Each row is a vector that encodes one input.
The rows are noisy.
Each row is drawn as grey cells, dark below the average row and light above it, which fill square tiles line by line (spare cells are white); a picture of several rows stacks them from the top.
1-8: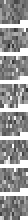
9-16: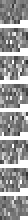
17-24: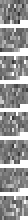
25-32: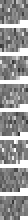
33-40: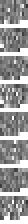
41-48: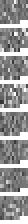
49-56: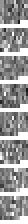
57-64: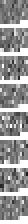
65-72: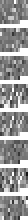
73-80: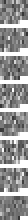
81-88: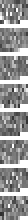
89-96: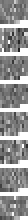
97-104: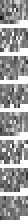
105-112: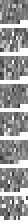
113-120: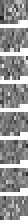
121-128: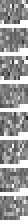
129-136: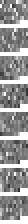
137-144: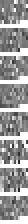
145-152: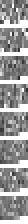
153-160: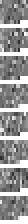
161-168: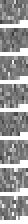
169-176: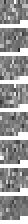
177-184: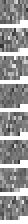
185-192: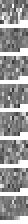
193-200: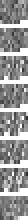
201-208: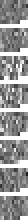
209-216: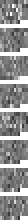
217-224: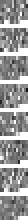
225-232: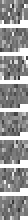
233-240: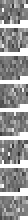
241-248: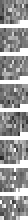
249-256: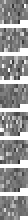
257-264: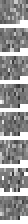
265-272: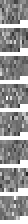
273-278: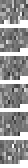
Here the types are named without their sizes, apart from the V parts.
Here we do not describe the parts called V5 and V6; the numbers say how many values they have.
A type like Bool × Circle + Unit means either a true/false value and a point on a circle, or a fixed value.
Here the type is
(Bool × Bool × Bool + V6) × V5 + List(Circle).
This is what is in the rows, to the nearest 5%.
About 45% of them hold a value of V5, together with either three true/false values, or a value of V6. The rest are lists of points on a circle.
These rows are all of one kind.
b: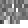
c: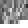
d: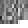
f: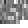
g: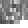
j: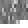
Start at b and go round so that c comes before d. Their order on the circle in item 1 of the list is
b, f, c, g, d, j.
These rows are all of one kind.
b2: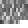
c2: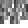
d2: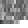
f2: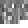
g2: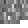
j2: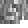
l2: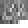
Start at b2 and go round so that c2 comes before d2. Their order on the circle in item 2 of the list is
b2, c2, l2, g2, f2, d2, j2.
